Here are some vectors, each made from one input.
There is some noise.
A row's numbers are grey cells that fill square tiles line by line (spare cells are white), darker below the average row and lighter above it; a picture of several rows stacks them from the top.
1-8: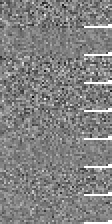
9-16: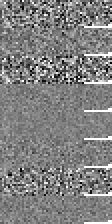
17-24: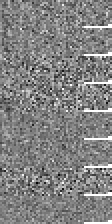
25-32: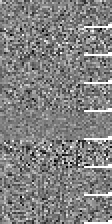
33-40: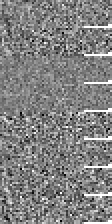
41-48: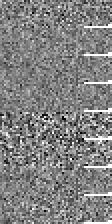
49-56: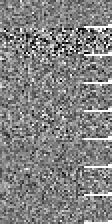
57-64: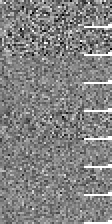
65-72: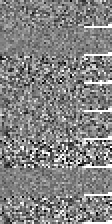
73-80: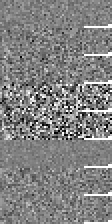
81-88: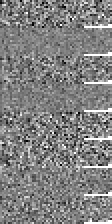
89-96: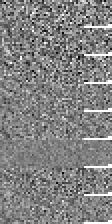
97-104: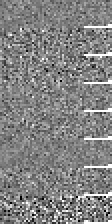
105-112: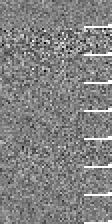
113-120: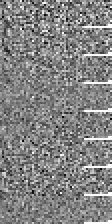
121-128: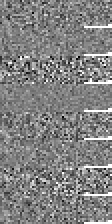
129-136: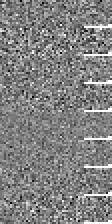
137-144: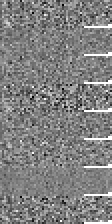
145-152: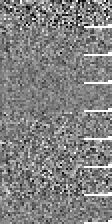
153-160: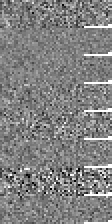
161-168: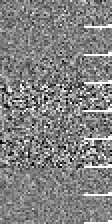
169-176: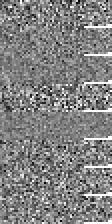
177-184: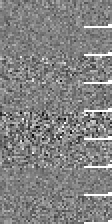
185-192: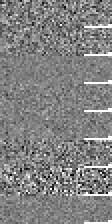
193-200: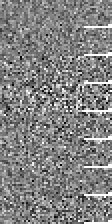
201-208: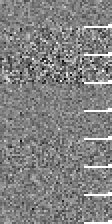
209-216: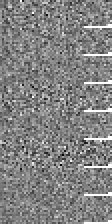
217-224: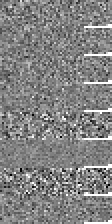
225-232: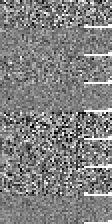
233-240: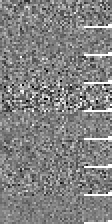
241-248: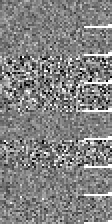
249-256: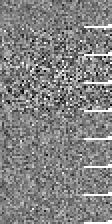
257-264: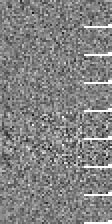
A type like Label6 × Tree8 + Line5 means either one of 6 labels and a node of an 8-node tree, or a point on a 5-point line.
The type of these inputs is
Circle19 × (Line5 + Tree17).
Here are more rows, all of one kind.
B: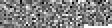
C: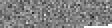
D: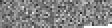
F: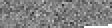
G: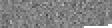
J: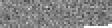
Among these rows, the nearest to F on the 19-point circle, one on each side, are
B and G.
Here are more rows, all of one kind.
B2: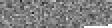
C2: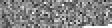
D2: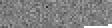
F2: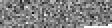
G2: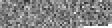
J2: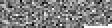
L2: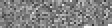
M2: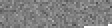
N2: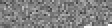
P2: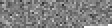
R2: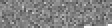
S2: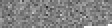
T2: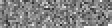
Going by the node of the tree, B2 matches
F2, G2, N2 and P2.
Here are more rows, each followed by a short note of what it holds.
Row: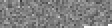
a point on a 19-point circle and a point on a 5-point line
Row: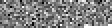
a point on a 19-point circle and a node of a 17-node tree
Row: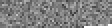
a point on a 19-point circle and a node of a 17-node tree
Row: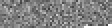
a point on a 19-point circle and a point on a 5-point line
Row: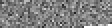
a point on a 19-point circle and a node of a 17-node tree
